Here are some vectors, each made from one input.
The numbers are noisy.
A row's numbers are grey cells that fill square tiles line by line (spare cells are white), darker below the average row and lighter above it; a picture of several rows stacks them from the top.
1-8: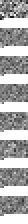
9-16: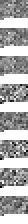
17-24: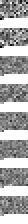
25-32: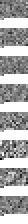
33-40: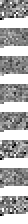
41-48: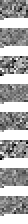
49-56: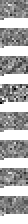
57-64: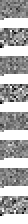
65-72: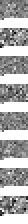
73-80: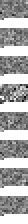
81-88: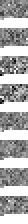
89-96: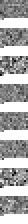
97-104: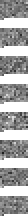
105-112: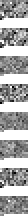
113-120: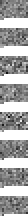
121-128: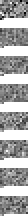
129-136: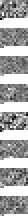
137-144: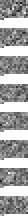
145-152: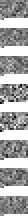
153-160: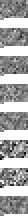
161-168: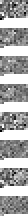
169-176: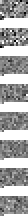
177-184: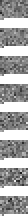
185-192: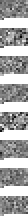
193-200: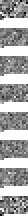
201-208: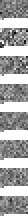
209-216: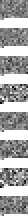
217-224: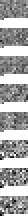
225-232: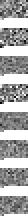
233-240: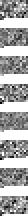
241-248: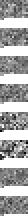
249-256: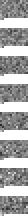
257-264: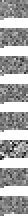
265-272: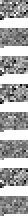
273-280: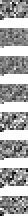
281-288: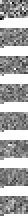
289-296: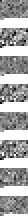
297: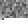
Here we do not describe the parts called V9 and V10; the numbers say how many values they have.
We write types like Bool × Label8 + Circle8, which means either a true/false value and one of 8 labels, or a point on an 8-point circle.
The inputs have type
(Bool × Bool × Bool × Bool + Unit) × V10 + Line5 × V9.
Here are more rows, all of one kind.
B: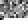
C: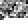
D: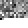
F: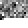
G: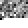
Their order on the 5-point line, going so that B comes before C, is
B, C, G, F, D.
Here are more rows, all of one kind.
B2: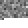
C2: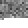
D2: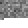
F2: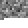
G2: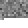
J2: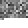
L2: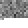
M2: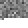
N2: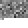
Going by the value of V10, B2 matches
L2 and N2.
